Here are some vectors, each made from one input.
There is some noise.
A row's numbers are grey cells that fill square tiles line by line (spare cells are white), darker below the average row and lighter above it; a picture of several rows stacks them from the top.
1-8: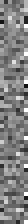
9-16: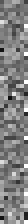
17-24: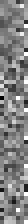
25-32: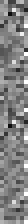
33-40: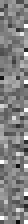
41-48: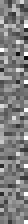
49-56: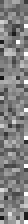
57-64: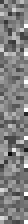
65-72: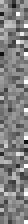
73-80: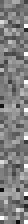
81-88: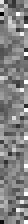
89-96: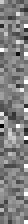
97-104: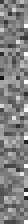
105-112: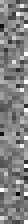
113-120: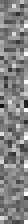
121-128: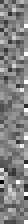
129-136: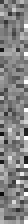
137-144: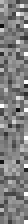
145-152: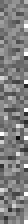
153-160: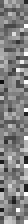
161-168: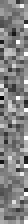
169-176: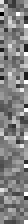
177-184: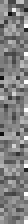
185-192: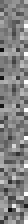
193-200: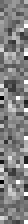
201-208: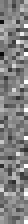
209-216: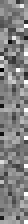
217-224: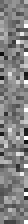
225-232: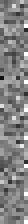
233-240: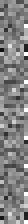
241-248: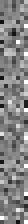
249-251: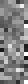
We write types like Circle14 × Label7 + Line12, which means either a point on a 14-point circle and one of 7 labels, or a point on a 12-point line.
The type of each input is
Bool × Tree9.
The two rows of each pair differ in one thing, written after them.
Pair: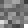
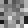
the node of the tree
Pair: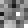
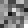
the node of the tree
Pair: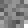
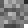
the node of the tree
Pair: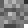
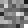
the true/false value
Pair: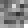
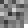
the node of the tree
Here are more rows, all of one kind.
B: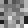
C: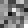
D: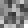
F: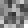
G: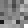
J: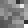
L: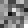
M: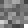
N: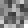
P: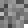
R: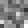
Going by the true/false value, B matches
G, J, M and P.
